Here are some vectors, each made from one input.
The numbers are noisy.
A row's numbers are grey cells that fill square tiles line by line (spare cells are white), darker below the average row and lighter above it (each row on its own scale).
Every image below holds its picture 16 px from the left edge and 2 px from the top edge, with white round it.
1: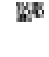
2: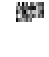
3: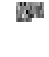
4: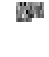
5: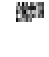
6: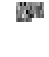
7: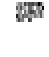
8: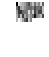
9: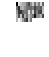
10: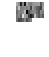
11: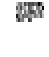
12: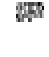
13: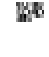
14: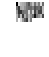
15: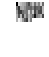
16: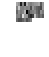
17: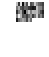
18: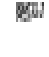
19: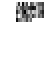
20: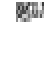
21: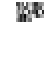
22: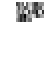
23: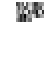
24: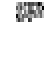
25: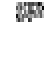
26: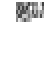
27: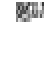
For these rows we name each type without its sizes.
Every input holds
a label.
